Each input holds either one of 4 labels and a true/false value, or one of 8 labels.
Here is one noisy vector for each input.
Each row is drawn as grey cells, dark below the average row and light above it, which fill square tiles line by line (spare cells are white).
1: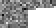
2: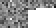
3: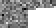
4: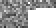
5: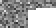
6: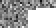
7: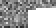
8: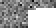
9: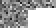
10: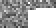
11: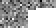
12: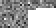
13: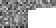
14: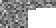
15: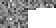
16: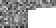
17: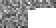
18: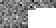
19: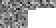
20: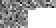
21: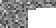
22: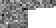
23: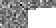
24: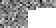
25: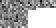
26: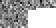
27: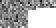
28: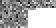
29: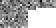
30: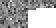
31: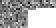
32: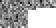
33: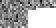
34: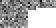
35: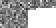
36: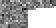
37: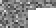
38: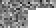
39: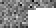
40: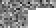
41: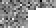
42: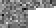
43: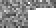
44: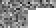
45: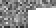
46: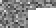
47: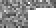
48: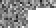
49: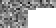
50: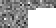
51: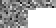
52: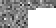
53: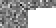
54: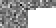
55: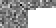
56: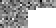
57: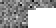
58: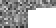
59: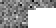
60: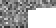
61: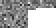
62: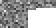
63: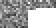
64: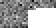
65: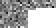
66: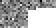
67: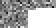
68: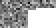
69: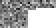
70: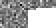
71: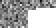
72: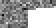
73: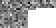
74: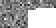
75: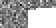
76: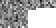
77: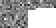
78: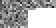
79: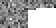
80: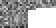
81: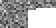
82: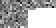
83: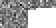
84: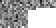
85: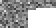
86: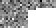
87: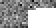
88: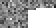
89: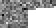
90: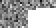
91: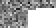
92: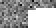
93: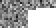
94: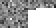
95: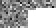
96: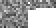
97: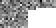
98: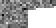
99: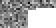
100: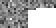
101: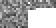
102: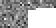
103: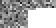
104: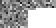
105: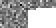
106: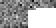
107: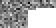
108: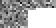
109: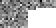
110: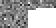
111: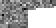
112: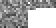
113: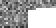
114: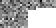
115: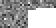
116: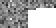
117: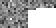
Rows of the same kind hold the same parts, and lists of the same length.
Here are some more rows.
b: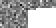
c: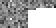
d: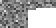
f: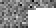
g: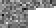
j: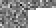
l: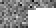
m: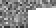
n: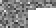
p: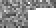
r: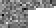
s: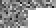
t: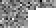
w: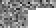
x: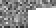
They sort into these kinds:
b, c, d, f, g, j, l, m, n, p, r, x
s, t, w

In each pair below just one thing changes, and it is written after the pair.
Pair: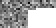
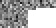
the label
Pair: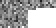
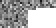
the true/false value
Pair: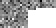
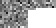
the label
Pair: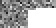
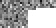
the label
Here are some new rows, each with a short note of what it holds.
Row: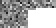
one of 4 labels and a true/false value
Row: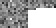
one of 8 labels
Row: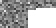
one of 8 labels
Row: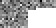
one of 4 labels and a true/false value
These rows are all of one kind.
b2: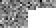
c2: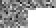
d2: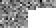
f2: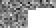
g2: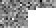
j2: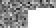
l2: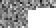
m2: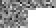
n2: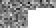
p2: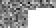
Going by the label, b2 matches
d2 and g2.
